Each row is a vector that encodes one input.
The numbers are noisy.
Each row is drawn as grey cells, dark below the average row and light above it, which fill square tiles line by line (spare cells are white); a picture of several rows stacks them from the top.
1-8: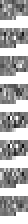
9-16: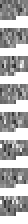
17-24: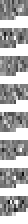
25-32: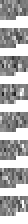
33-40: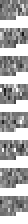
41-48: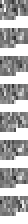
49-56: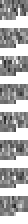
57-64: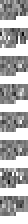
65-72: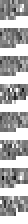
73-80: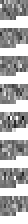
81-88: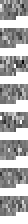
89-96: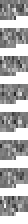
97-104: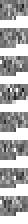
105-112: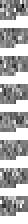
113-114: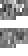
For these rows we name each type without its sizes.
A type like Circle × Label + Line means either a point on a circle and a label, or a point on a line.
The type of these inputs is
List(Line).
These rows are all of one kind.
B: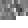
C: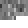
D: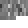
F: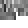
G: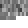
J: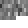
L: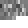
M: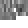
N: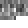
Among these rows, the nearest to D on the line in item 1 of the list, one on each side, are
J and L.
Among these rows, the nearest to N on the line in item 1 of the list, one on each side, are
B and C.
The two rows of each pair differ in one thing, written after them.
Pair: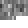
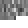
the place on the line in item 1 of the list
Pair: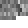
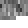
the place on the line in item 1 of the list
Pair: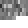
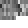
the place on the line in item 2 of the list
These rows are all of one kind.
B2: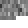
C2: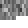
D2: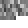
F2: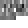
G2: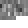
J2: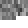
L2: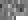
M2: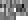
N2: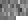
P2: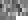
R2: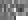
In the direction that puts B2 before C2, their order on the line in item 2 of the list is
P2, D2, N2, B2, G2, F2, C2, J2, R2, L2, M2.
